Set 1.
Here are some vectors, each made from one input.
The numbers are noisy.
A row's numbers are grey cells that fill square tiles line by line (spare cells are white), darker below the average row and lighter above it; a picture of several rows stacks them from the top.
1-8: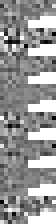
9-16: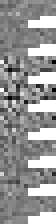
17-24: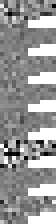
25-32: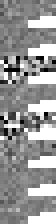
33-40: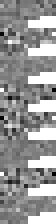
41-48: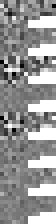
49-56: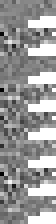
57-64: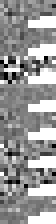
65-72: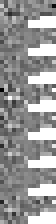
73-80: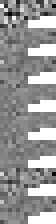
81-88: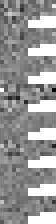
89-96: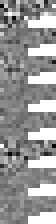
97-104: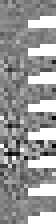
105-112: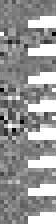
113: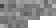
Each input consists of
a point on a 17-point circle.
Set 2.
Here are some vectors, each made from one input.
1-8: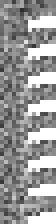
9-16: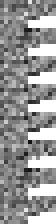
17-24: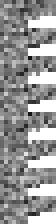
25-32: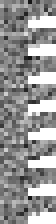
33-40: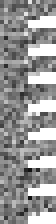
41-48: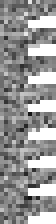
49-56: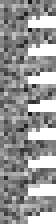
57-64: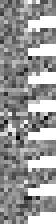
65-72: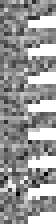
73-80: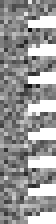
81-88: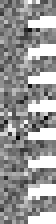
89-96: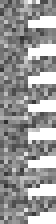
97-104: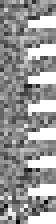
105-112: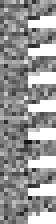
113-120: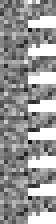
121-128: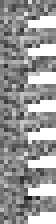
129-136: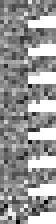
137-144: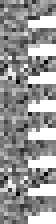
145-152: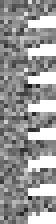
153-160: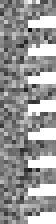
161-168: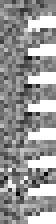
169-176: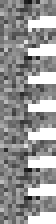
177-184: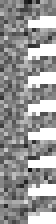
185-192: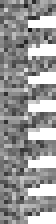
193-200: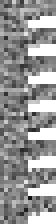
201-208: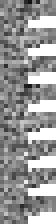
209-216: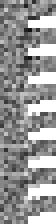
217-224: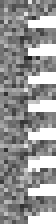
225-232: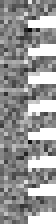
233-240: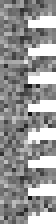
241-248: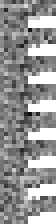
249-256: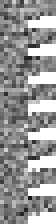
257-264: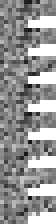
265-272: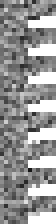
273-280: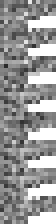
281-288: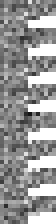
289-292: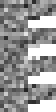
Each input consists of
either a fixed value, or three true/false values.
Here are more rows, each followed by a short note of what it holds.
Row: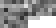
three true/false values
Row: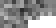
three true/false values
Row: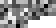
a fixed value
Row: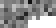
three true/false values
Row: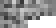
three true/false values
